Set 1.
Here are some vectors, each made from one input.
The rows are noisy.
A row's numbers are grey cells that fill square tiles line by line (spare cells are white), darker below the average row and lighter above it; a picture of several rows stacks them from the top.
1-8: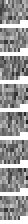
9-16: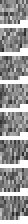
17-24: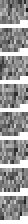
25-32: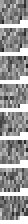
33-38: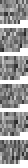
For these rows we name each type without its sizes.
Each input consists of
a label.
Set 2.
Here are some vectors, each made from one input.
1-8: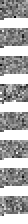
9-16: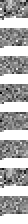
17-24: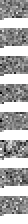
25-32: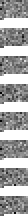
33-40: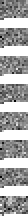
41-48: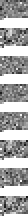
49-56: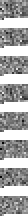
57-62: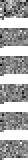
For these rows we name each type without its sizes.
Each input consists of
either a point on a circle, or a fixed value.
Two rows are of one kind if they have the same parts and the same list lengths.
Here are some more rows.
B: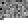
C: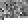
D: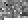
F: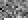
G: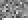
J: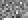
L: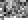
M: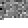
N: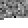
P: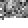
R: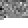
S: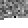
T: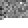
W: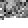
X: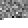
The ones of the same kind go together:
B, C, D, F, G, J, M, N, R, S, T, X
L, P, W

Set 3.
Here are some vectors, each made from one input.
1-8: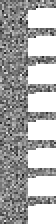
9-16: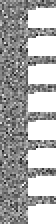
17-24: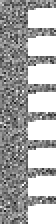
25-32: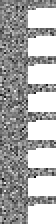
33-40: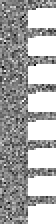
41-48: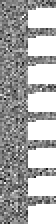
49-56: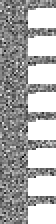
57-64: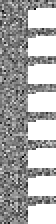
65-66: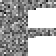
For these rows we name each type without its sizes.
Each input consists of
four true/false values.
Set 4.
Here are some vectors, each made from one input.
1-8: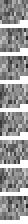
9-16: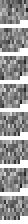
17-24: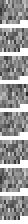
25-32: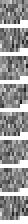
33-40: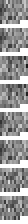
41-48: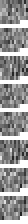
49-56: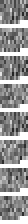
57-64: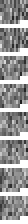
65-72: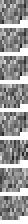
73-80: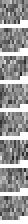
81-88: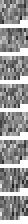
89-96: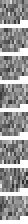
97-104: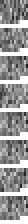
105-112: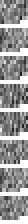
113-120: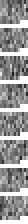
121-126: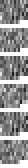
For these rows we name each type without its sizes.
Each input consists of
a label.
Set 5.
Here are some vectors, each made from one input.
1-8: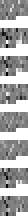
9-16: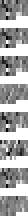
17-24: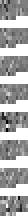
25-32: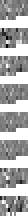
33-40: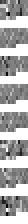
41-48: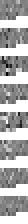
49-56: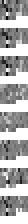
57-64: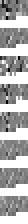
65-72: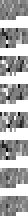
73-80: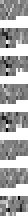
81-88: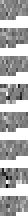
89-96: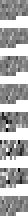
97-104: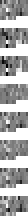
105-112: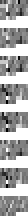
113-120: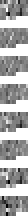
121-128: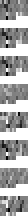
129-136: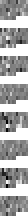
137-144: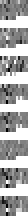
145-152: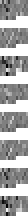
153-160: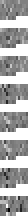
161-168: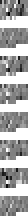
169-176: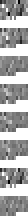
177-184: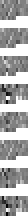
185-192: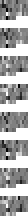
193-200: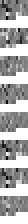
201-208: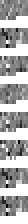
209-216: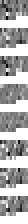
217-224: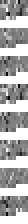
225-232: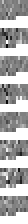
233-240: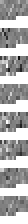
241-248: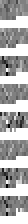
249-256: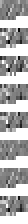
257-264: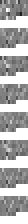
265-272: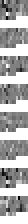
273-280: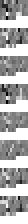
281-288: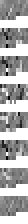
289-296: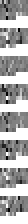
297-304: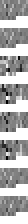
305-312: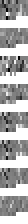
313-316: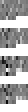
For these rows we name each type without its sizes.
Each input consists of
a point on a line.
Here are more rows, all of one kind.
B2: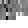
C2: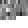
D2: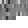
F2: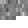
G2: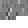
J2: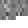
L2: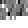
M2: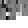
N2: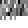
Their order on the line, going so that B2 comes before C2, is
M2, B2, D2, F2, G2, J2, C2, L2, N2.
